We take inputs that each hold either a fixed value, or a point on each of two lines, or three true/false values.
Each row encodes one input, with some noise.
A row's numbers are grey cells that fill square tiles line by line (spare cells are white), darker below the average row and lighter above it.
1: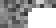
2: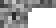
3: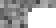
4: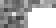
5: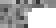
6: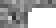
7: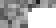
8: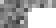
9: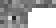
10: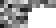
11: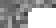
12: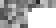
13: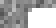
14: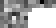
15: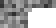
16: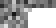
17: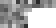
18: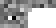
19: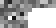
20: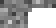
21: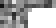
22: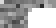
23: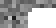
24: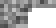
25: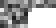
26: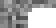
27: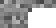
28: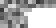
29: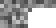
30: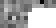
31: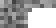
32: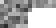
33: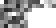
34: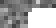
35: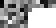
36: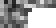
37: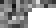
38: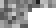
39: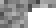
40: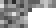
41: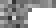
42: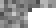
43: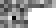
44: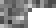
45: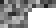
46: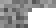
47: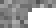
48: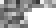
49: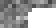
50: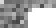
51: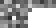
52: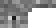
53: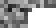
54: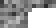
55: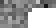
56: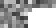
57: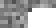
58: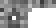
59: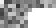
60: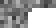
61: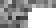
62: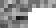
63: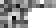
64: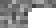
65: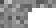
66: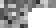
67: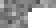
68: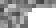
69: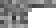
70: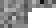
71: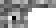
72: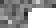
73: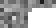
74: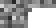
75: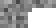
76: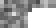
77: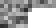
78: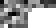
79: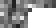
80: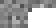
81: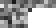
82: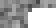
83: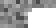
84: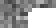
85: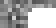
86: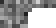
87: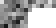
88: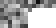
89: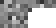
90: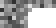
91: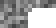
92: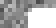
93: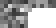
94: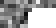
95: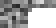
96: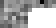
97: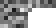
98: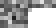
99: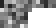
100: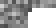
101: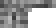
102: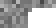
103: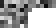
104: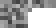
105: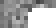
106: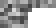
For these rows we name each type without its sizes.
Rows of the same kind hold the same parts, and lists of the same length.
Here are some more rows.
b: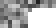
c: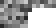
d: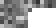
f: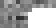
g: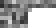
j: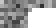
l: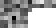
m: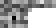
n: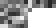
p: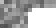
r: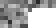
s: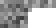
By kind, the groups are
b, c, f, j, p, r, s
d, n
g, l, m

